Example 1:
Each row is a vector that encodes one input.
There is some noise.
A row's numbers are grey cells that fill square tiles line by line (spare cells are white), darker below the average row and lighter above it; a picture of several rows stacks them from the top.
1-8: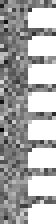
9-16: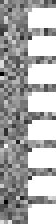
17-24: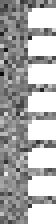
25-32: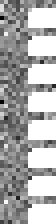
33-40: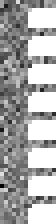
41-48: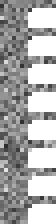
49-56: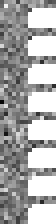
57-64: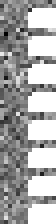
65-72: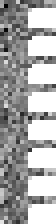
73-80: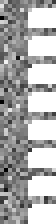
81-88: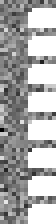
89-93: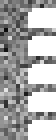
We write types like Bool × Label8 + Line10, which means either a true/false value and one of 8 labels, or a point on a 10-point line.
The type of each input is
Bool × Bool × Bool × Line7.
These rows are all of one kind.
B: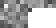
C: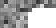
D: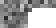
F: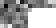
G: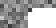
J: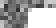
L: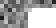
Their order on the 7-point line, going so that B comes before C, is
J, D, G, B, L, C, F.
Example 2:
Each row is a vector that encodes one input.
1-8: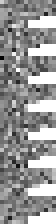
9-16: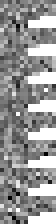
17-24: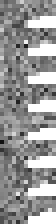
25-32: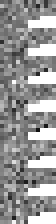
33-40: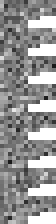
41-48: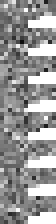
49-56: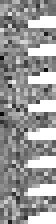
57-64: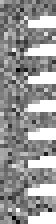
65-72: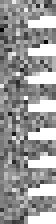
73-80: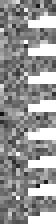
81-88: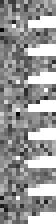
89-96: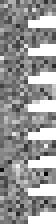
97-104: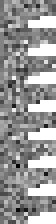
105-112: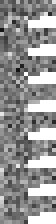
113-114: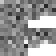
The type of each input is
Label8 × Tree15.
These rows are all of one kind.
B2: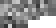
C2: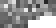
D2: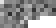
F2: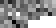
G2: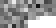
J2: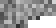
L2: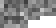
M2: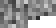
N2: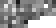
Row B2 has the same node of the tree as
C2 and G2.
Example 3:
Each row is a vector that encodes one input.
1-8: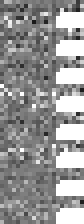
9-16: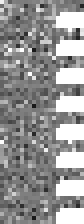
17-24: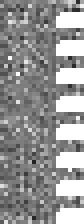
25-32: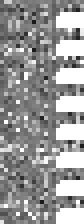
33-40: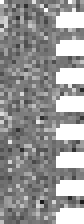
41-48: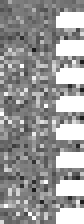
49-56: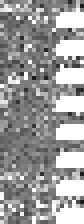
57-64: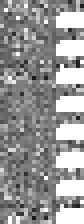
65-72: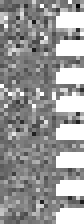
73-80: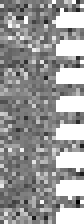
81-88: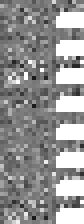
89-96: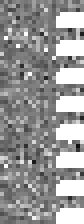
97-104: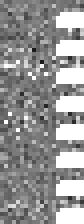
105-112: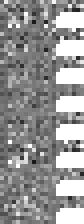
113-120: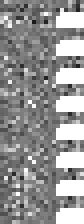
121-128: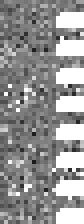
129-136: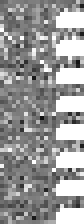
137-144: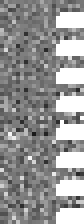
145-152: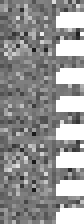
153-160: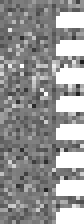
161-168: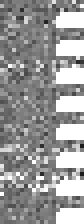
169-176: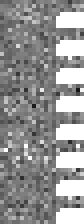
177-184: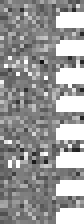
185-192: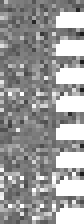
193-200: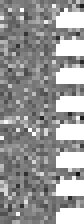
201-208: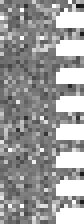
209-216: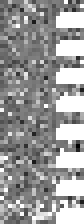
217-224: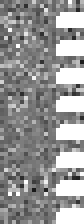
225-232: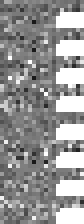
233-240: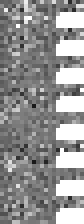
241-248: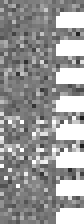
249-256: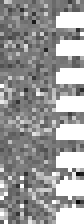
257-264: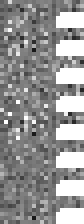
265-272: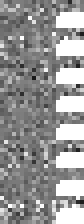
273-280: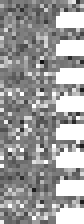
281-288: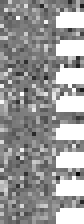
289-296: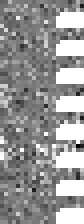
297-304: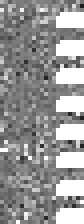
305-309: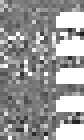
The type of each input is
Bool × Line8.
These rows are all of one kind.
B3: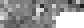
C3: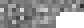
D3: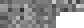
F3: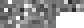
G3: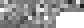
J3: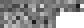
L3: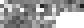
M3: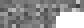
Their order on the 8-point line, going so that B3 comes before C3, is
L3, B3, G3, C3, F3, D3, M3, J3.
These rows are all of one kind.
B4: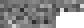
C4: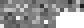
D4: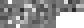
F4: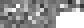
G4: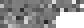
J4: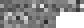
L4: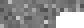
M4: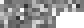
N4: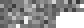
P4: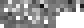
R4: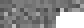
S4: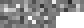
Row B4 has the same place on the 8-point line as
F4, G4, R4 and S4.
